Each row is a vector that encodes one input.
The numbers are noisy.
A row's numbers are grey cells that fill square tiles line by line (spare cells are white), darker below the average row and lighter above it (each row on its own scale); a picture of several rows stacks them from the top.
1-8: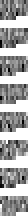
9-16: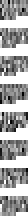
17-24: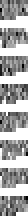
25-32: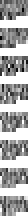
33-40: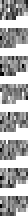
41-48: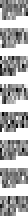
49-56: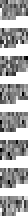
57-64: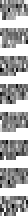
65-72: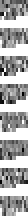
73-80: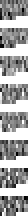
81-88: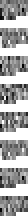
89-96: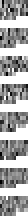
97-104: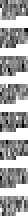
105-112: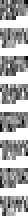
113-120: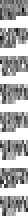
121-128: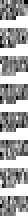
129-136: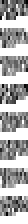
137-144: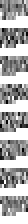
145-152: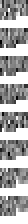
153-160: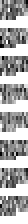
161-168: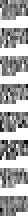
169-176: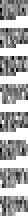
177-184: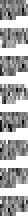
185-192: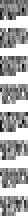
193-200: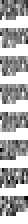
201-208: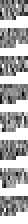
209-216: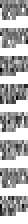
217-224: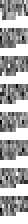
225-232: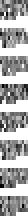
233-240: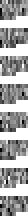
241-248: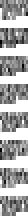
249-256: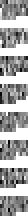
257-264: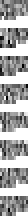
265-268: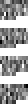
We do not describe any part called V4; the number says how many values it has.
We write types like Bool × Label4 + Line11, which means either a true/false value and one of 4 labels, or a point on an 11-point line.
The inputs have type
List2(Bool × V4).
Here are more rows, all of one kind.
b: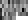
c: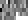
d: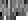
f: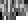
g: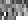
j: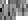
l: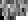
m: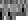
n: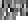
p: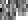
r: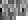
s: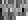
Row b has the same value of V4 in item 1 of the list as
c and n.
